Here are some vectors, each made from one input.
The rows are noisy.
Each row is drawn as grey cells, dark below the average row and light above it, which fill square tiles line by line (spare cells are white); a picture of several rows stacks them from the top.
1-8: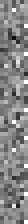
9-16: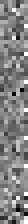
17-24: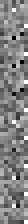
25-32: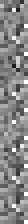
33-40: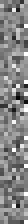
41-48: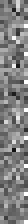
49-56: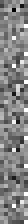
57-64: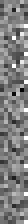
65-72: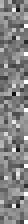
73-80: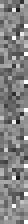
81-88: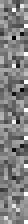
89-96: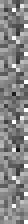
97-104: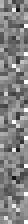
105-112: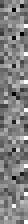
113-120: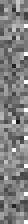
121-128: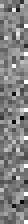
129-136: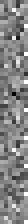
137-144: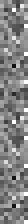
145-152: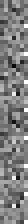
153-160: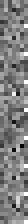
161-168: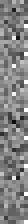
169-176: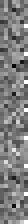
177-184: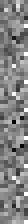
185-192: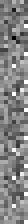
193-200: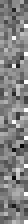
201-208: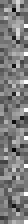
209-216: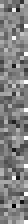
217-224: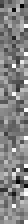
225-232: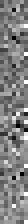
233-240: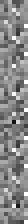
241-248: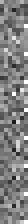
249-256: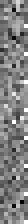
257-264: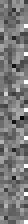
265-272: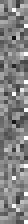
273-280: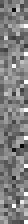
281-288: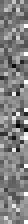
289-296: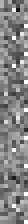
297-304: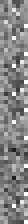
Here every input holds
a list of up to two points on a 6-point circle.
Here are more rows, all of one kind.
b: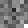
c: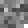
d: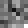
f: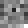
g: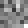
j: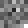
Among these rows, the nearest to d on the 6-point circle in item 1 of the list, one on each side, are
c and g.
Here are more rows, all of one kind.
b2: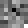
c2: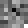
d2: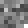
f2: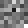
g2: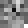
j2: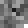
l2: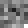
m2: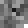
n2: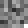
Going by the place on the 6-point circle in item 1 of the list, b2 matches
c2, l2 and n2.
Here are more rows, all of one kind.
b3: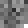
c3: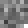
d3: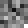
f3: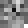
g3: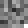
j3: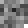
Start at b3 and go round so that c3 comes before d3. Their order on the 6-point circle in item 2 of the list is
b3, g3, c3, j3, f3, d3.
